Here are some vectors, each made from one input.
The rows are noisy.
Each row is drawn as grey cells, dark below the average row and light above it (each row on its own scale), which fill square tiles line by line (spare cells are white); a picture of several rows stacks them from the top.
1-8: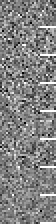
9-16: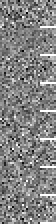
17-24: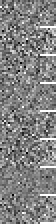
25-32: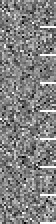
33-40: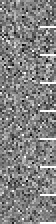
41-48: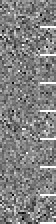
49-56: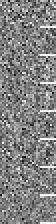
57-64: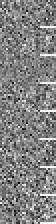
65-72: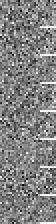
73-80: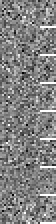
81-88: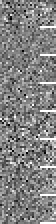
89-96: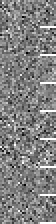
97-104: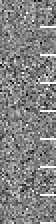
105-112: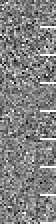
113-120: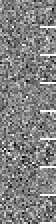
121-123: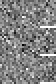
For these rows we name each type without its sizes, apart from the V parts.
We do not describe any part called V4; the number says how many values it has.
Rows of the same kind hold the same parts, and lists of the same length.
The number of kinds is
4.
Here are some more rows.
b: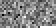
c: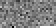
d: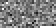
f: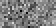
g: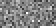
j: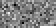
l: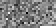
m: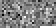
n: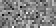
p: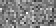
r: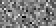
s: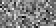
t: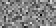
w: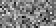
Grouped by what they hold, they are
b, g, j, m, n, p, s, t, w
c, r
d
f, l

